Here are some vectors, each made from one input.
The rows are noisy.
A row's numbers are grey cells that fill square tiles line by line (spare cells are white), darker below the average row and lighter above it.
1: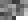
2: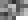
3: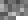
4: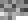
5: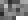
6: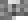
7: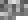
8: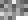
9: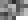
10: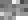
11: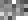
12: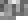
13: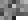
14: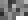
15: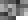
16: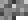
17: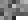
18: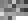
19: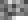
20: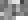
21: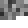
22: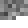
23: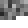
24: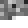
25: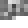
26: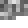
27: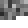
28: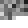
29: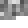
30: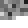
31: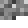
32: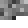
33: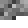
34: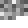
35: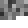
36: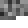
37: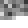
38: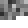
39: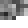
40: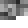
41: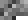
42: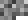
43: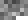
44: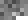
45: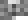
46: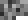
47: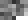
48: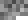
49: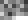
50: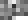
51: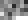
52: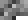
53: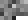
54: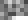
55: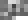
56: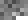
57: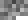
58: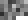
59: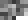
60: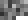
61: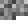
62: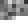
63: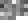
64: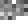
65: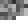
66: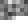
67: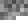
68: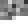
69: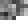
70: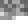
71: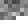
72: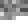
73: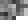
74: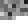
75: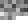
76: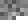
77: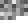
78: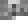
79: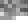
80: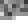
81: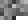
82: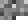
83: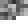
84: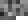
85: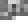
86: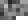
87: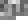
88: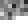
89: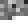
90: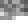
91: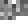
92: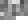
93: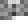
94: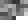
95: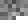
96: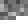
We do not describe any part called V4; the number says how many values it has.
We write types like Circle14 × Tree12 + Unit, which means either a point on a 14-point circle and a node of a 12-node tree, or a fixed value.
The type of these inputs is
(Circle6 + V4) × Line7.
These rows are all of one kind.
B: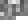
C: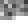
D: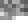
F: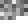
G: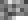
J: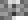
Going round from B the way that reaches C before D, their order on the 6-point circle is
B, J, G, C, D, F.
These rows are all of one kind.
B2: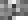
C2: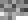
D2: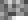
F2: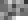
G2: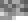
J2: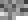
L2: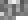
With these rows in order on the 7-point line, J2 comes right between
C2 and F2.
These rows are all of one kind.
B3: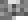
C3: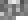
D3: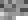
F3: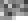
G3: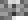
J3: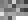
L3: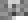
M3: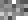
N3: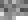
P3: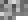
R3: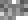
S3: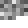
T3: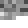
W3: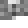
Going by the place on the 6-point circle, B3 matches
G3, L3 and W3.
